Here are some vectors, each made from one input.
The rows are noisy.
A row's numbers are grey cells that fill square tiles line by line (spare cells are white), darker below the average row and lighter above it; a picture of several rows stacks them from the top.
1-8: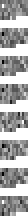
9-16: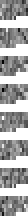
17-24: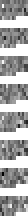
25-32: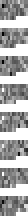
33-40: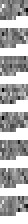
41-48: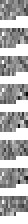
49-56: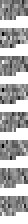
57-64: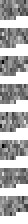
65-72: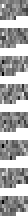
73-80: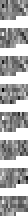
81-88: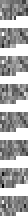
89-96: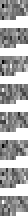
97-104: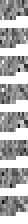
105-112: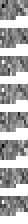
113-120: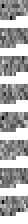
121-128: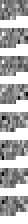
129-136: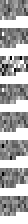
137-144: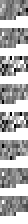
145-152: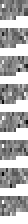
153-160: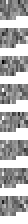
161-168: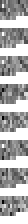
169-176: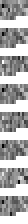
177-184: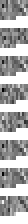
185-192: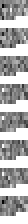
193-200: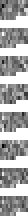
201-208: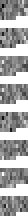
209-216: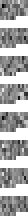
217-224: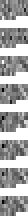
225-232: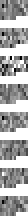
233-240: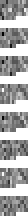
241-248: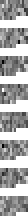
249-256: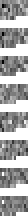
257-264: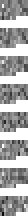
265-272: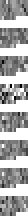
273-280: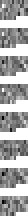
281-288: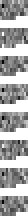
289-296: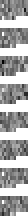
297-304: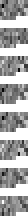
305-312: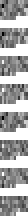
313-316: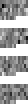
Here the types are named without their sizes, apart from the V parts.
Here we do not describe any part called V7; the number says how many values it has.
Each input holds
a list of items, each a point on a line and a value of V7.
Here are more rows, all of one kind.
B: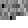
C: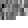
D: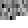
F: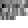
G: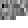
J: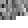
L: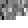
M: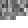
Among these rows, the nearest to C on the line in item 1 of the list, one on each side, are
G and J.
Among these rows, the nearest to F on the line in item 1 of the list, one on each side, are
B and D.
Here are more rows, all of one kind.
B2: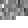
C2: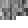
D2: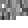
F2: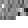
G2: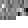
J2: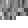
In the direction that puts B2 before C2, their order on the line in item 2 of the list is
B2, C2, J2, F2, G2, D2.
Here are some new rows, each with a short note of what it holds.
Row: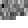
a list of one item
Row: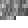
a list of two items
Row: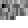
a list of one item
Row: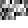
the empty list
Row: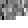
a list of one item
